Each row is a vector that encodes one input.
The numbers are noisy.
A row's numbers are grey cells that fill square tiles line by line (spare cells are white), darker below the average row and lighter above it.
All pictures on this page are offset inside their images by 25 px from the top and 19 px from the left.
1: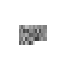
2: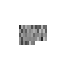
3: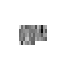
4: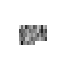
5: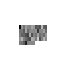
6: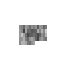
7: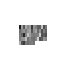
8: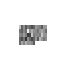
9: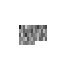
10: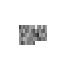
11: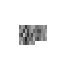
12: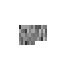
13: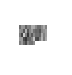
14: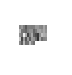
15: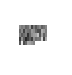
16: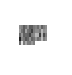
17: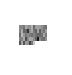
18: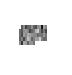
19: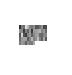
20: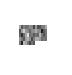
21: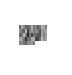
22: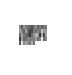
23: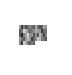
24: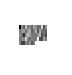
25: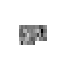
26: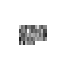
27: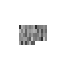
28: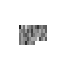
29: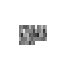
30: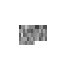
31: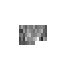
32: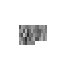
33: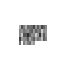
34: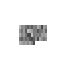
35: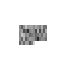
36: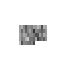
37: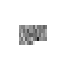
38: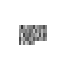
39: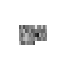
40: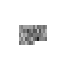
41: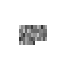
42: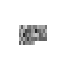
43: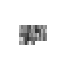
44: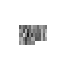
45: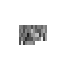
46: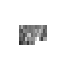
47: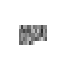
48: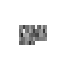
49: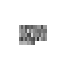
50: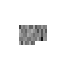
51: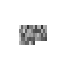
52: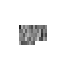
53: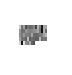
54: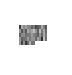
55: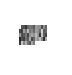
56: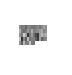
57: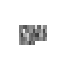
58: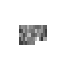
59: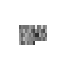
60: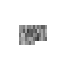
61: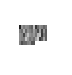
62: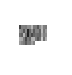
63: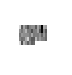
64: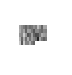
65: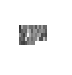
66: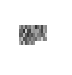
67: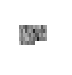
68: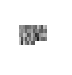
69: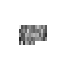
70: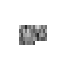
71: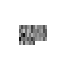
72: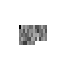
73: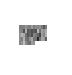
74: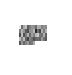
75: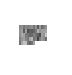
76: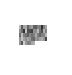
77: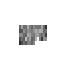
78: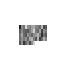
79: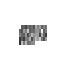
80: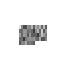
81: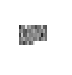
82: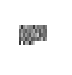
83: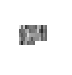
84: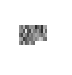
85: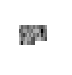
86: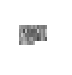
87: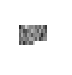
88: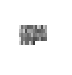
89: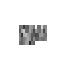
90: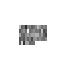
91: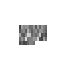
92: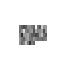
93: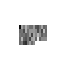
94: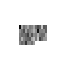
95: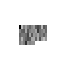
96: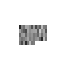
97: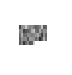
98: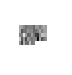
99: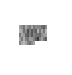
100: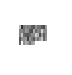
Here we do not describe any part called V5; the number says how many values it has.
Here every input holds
a value of V5, together with either a point on a 7-point line, or a node of a 7-node tree.
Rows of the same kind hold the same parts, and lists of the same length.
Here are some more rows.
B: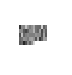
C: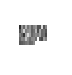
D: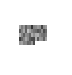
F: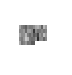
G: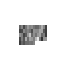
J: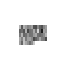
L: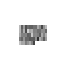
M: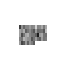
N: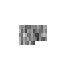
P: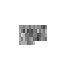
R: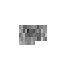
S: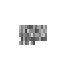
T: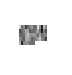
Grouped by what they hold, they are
B, J, P, R
C, D, F, G, L, M, N, S, T

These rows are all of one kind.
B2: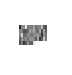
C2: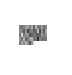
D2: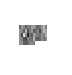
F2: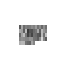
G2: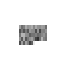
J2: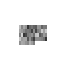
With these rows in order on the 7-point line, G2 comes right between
B2 and C2.
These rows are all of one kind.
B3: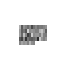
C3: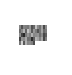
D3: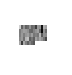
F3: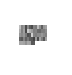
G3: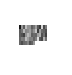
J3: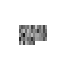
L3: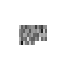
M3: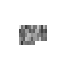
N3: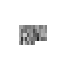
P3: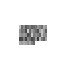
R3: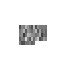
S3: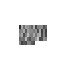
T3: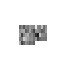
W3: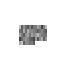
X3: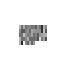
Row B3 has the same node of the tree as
L3, N3, P3 and X3.
